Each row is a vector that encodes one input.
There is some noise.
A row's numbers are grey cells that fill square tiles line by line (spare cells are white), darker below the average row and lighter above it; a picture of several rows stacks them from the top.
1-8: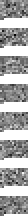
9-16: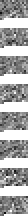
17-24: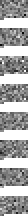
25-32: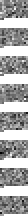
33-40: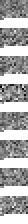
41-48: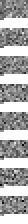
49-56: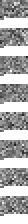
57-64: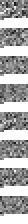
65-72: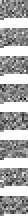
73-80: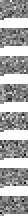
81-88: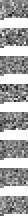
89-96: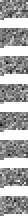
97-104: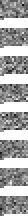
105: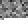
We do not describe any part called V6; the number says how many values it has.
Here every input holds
a point on a 7-point line and a value of V6, together with either a fixed value, or five true/false values.
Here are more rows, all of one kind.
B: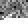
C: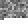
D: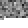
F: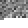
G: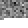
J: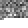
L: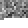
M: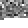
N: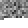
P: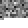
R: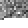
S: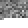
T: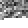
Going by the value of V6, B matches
P, R and T.
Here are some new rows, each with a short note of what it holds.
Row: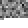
a point on a 7-point line, five true/false values and a value of V6
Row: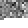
a point on a 7-point line and a value of V6
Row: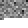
a point on a 7-point line, five true/false values and a value of V6
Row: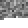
a point on a 7-point line, five true/false values and a value of V6
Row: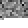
a point on a 7-point line, five true/false values and a value of V6
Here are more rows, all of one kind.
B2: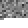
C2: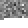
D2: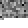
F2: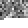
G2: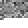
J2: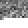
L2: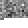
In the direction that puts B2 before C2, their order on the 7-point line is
D2, B2, J2, F2, G2, C2, L2.
